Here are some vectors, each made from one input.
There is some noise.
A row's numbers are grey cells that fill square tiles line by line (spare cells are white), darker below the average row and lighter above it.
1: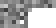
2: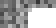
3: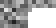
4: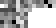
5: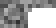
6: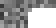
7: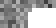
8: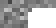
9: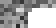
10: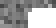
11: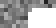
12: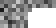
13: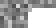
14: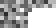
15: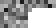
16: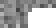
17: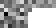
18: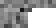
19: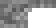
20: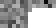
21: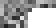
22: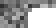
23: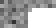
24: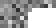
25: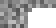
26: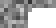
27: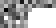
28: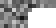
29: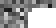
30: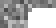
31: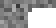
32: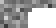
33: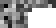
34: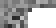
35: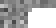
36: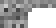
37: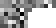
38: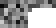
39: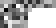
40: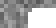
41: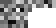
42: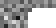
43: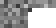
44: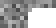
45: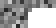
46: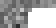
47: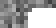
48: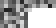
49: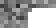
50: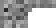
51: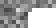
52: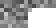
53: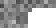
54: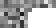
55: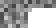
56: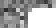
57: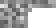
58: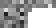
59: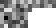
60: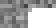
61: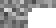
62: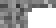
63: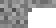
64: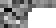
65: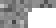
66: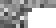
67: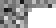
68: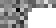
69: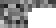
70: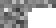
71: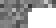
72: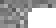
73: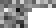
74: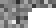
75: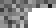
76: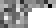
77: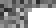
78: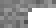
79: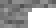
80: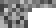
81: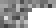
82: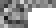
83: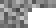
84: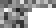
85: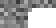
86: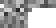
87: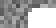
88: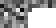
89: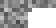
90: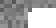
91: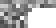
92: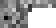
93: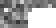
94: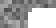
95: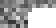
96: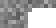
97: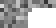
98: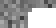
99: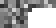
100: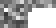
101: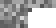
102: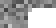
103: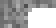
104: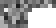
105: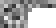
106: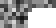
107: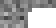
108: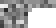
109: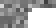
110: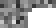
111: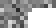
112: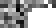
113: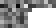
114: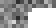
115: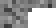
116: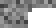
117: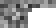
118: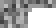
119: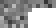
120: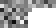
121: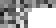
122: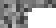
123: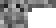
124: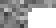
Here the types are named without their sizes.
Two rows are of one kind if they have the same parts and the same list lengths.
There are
2 kinds of row.
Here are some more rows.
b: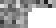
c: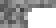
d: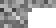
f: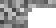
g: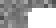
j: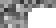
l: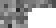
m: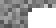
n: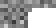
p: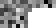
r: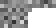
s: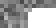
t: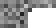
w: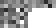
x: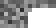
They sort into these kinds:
b, c, l, m, n, p, r, t, w
d, f, g, j, s, x

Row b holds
a node of a tree and a true/false value.
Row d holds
a point on a line and a true/false value.
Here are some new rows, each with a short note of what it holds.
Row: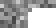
a node of a tree and a true/false value
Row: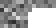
a point on a line and a true/false value
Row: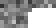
a point on a line and a true/false value
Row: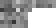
a node of a tree and a true/false value
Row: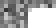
a point on a line and a true/false value
